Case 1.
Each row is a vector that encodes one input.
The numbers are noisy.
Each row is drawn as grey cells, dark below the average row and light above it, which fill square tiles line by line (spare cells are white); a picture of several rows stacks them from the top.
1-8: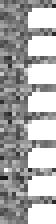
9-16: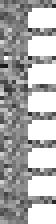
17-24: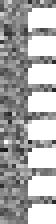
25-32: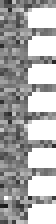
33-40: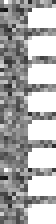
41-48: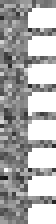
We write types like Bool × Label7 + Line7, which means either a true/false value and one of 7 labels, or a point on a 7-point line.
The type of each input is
Line6.
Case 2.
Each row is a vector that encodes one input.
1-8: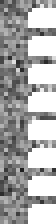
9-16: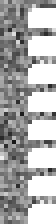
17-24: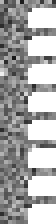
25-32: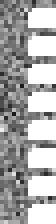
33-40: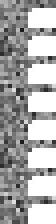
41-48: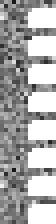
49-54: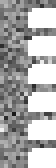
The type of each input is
Tree9.
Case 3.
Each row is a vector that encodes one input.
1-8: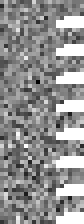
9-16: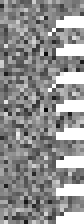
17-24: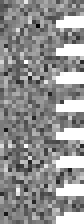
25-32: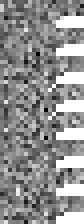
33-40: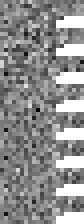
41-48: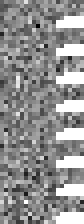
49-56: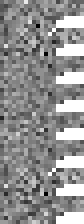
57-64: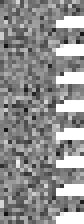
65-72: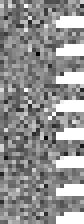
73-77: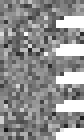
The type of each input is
Tree11.
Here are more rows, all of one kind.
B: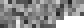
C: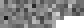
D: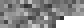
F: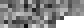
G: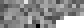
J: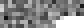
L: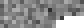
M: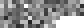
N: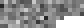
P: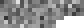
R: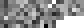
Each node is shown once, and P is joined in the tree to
C and L.
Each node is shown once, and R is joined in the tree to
G.
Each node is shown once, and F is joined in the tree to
D.
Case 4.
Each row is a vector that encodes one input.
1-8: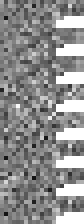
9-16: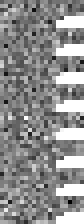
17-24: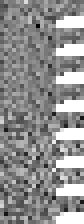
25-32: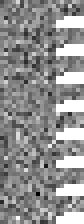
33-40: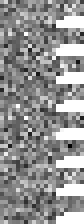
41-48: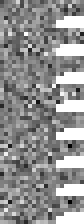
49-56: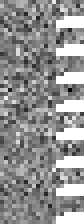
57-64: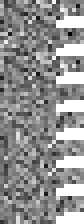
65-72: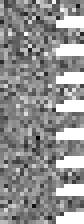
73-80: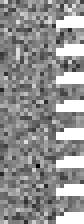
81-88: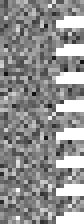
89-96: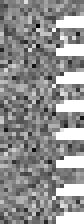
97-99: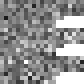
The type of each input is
Tree17.
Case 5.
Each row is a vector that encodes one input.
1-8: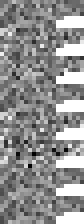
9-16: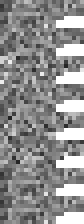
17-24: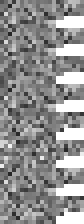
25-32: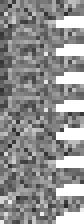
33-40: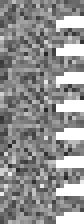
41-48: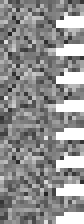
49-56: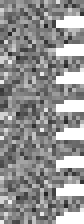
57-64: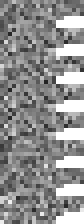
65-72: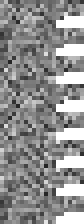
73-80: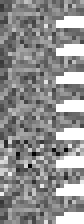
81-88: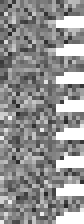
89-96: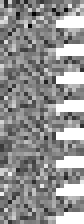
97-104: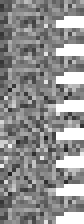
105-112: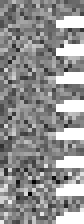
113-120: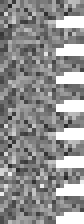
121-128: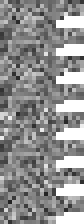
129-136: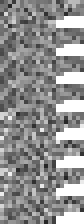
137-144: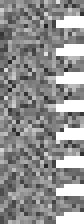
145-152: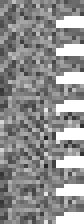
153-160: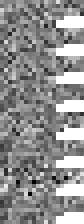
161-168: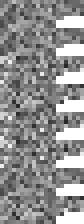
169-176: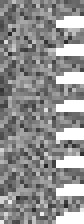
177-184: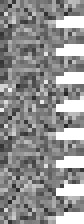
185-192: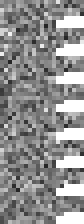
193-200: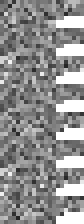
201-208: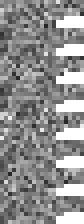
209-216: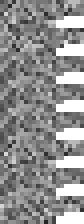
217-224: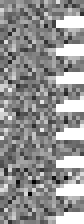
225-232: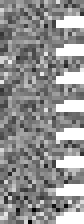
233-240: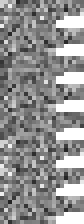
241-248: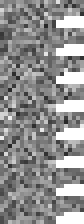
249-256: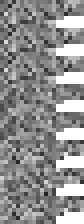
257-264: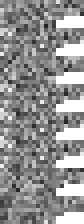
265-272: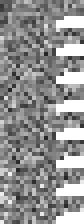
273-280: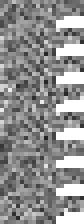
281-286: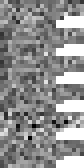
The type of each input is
Line7.
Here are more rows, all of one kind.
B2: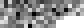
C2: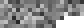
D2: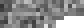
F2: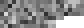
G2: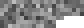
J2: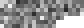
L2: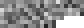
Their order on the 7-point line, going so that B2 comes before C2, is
B2, J2, C2, L2, G2, D2, F2.
